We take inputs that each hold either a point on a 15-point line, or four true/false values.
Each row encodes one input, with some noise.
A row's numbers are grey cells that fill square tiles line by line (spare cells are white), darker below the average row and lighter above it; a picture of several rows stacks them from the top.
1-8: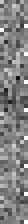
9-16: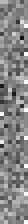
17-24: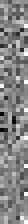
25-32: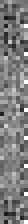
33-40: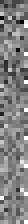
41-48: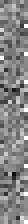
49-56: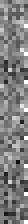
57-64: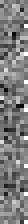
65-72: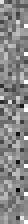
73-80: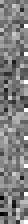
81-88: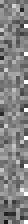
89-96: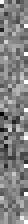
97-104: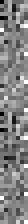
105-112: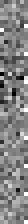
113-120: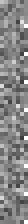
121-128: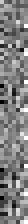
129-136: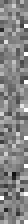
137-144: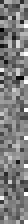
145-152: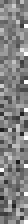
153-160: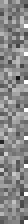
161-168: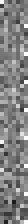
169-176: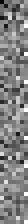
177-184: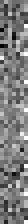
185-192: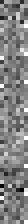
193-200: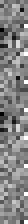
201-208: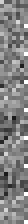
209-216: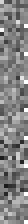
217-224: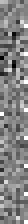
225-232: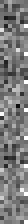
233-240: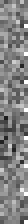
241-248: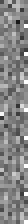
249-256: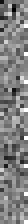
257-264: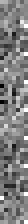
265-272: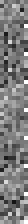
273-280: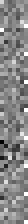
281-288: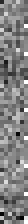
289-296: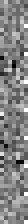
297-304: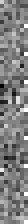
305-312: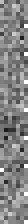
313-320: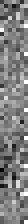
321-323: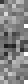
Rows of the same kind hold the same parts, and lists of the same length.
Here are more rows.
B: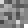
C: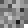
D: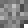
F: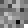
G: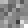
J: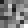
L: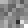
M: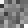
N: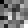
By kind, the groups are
B, C, D, F, G, L, M
J, N

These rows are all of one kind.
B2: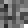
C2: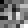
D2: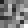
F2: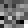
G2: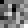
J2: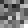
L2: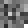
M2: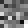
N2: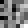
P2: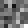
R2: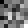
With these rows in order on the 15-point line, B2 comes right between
L2 and P2.
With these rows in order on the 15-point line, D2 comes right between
G2 and P2.
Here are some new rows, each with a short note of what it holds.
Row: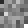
four true/false values
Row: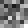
a point on a 15-point line
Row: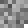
four true/false values
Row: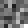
a point on a 15-point line
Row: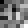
a point on a 15-point line
